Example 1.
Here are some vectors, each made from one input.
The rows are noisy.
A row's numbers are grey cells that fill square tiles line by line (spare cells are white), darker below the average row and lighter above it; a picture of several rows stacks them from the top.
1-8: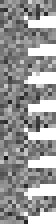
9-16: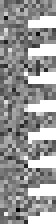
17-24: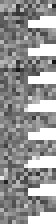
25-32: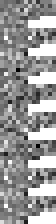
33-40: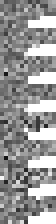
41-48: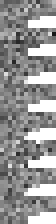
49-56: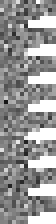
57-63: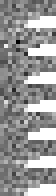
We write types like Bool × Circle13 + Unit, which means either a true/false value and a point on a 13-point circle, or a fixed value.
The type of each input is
Bool × Bool × Bool + Circle8.
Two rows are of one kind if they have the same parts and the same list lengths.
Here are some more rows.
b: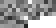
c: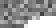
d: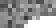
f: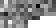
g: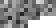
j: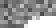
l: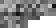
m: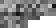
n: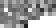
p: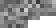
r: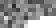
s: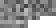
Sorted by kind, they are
b, f, g, l, m, n
c, d, j, p, r, s

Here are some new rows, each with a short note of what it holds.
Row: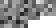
a point on an 8-point circle
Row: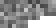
three true/false values
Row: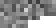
three true/false values
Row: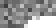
three true/false values
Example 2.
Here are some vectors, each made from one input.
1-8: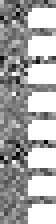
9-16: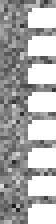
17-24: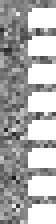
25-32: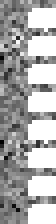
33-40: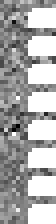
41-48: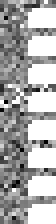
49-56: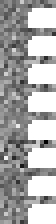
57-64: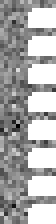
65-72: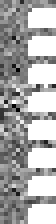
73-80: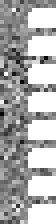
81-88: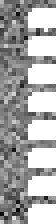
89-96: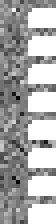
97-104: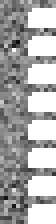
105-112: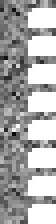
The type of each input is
Bool × Bool × Bool × Bool + Line3 × Line3.
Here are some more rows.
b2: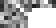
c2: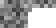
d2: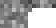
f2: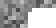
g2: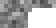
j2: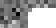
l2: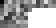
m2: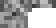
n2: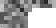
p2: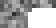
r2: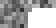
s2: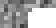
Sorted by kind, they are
b2, c2, d2, f2, g2, j2, m2, n2, p2, r2, s2
l2

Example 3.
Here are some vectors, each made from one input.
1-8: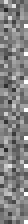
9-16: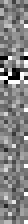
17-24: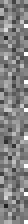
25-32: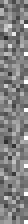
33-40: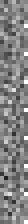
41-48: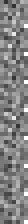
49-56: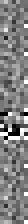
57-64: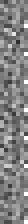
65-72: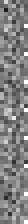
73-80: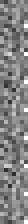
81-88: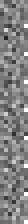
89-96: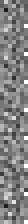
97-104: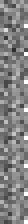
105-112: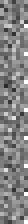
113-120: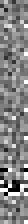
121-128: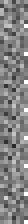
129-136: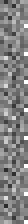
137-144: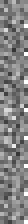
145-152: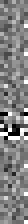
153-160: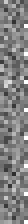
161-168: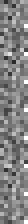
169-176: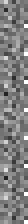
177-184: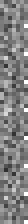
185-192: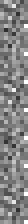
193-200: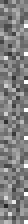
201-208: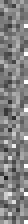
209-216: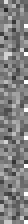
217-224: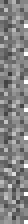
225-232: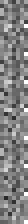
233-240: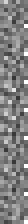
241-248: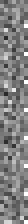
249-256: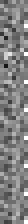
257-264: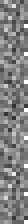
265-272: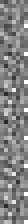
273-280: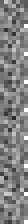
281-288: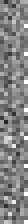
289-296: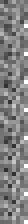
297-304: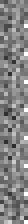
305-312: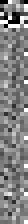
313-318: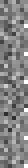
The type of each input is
List2(Line4).
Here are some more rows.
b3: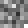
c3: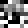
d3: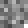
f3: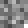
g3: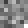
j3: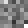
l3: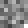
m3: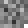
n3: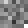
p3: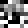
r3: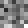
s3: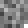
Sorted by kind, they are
b3, j3, m3, n3, r3
c3, p3
d3, f3, g3, l3, s3

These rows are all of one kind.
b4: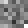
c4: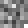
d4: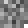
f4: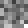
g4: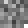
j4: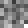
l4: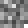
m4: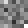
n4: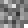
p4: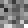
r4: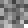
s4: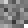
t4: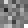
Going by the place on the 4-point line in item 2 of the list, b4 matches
c4, m4, n4 and s4.
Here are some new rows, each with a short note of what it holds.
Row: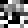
the empty list
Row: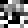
the empty list
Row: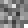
a list of two items
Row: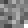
a list of one item
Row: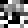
the empty list
